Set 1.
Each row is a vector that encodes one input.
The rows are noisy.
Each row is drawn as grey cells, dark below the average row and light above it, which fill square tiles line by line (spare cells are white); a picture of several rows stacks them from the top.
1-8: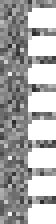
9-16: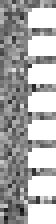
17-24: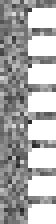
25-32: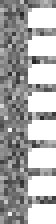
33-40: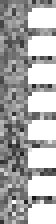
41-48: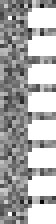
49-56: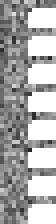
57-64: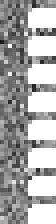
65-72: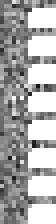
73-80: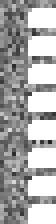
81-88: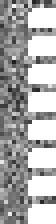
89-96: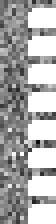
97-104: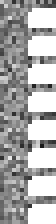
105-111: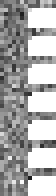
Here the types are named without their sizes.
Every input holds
a point on a circle.
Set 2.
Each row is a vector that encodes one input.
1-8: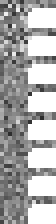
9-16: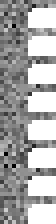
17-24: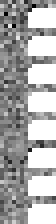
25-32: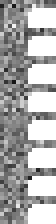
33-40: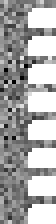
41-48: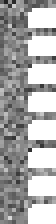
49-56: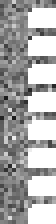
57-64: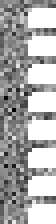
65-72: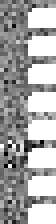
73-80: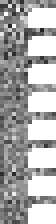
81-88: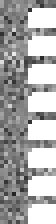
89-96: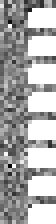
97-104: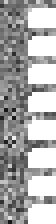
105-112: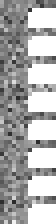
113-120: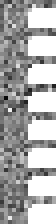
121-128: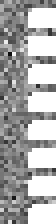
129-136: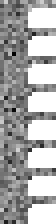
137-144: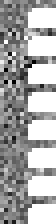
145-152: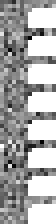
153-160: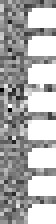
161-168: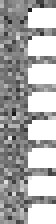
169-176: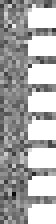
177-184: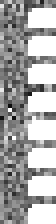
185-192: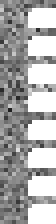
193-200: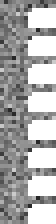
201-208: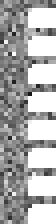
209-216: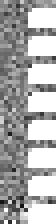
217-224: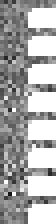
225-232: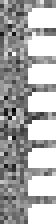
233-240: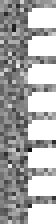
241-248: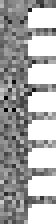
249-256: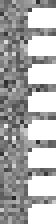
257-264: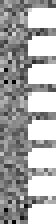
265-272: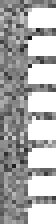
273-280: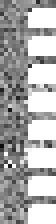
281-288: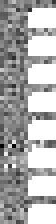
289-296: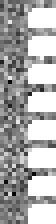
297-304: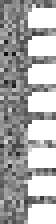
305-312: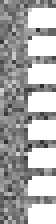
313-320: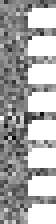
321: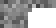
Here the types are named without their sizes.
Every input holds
a point on a circle.
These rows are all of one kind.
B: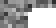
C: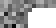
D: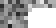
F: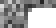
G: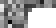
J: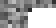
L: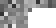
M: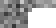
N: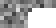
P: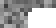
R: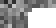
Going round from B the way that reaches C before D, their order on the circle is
B, R, C, D, M, F, G, P, N, L, J.
